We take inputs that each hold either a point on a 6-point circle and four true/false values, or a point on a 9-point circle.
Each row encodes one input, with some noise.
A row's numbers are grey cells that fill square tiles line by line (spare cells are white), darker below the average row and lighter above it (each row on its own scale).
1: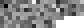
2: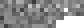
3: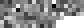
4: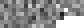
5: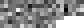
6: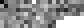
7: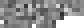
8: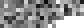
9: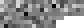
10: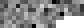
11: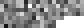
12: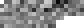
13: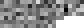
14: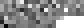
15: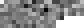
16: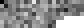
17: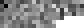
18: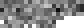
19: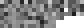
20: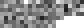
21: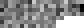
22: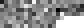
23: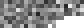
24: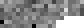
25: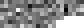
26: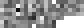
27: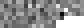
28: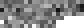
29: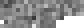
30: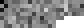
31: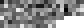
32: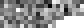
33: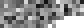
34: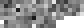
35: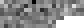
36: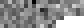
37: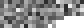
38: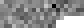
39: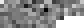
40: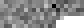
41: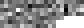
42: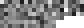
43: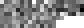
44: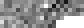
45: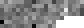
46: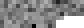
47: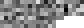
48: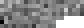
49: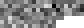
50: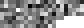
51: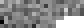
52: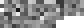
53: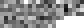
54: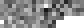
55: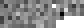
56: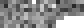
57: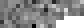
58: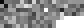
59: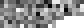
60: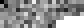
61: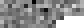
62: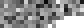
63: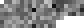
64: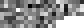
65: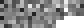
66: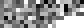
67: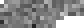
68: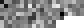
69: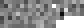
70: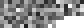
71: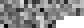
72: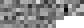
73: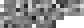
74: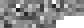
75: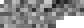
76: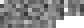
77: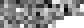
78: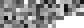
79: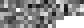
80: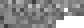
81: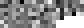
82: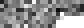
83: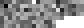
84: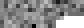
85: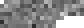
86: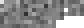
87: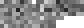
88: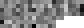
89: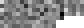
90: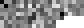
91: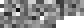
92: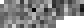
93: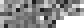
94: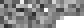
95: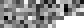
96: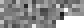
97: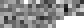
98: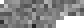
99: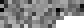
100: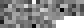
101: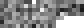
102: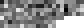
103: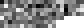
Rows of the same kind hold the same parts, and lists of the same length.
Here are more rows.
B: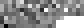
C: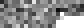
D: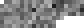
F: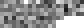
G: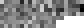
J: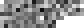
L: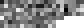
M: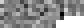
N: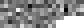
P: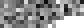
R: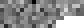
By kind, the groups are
B, C, D, G, J, M, R
F, L, N, P

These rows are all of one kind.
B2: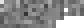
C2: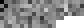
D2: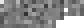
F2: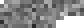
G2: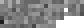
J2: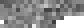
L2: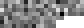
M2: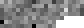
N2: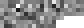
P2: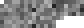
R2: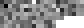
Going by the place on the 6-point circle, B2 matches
D2, G2 and L2.
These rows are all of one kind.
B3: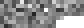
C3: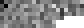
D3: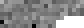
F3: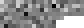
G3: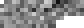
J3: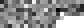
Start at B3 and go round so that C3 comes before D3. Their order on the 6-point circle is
B3, C3, J3, G3, D3, F3.
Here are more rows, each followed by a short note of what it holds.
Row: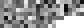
a point on a 9-point circle
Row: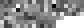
a point on a 6-point circle and four true/false values
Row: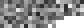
a point on a 9-point circle
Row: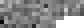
a point on a 6-point circle and four true/false values
